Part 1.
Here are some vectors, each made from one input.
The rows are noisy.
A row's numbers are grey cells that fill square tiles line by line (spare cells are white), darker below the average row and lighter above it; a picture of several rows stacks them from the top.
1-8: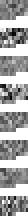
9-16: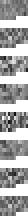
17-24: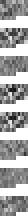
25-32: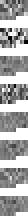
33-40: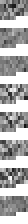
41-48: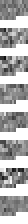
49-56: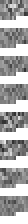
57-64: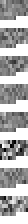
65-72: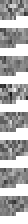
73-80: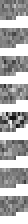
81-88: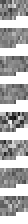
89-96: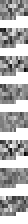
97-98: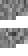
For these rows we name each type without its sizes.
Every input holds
a list of points on a line.
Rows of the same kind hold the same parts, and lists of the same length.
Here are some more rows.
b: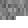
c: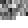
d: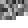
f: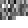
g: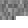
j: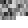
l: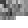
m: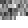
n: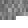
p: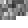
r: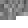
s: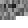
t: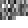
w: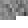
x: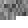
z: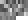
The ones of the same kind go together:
b, c, d, g, j, l, m, n, r, s, z
f, t
p, w, x

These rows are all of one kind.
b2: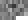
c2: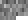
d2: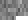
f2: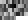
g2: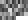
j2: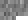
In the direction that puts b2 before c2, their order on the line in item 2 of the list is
d2, f2, g2, b2, j2, c2.
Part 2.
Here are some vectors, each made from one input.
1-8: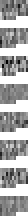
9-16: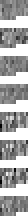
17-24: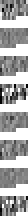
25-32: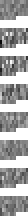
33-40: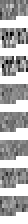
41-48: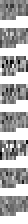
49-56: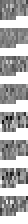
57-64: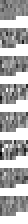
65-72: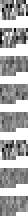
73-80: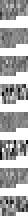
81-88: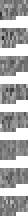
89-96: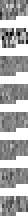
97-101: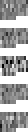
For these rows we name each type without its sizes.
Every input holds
a label, together with either a fixed value, or four true/false values.
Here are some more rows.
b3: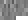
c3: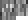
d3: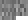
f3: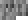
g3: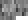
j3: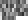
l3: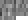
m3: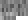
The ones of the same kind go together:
b3, c3, d3, f3, l3, m3
g3, j3

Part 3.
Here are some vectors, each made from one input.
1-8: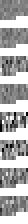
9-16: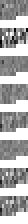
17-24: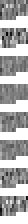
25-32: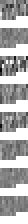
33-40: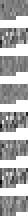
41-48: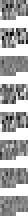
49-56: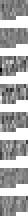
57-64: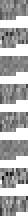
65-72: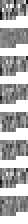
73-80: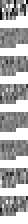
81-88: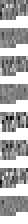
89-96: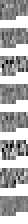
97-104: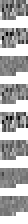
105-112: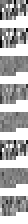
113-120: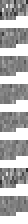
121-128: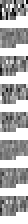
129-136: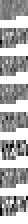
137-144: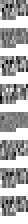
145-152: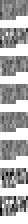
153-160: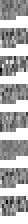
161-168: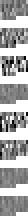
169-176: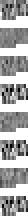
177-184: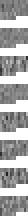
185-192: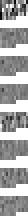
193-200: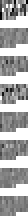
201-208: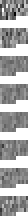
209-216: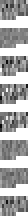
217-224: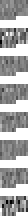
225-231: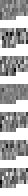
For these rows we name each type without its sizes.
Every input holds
either a fixed value, or a label and a true/false value.
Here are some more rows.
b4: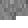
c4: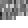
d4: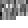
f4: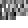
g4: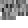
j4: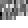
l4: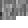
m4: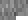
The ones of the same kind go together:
b4, c4, d4, g4, j4, l4, m4
f4

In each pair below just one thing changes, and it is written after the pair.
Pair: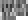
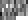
the label
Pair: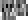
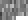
the label
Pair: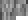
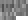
the label
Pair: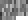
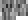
the true/false value
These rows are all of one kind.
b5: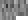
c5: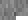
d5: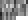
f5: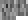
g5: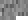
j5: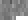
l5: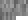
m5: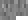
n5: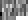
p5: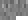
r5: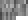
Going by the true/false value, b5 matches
g5 and n5.
